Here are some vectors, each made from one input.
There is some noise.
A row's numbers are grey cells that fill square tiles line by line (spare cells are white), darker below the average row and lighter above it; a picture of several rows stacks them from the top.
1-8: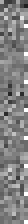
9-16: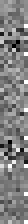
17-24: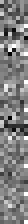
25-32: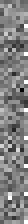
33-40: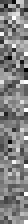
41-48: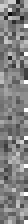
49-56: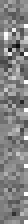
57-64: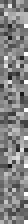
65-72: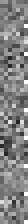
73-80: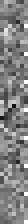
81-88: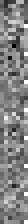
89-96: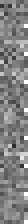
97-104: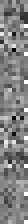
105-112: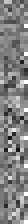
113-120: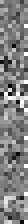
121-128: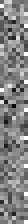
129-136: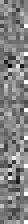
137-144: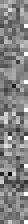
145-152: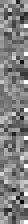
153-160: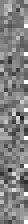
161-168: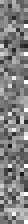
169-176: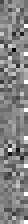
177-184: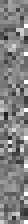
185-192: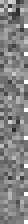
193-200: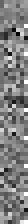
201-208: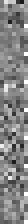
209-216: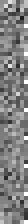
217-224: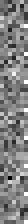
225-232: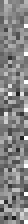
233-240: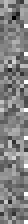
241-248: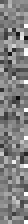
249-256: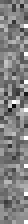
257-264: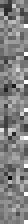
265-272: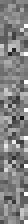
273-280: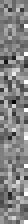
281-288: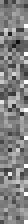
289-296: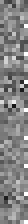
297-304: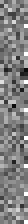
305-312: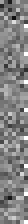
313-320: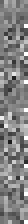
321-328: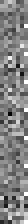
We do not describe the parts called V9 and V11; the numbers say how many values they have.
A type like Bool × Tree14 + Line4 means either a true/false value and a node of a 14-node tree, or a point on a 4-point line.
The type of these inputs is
Line3 × Line4 + (Line10 + V9) × V11.
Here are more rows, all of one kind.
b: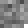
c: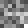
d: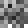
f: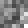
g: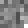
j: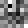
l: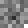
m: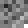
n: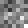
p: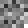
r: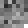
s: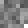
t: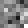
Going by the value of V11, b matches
n and s.
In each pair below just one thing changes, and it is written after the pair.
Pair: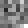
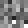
the value of V9
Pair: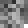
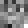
the value of V9
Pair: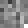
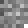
the value of V11
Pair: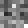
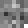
the value of V11
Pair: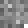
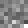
the value of V9
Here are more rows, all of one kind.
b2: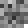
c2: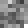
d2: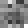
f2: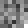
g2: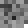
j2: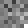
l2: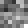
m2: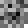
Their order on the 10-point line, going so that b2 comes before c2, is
g2, f2, b2, d2, c2, j2, m2, l2.
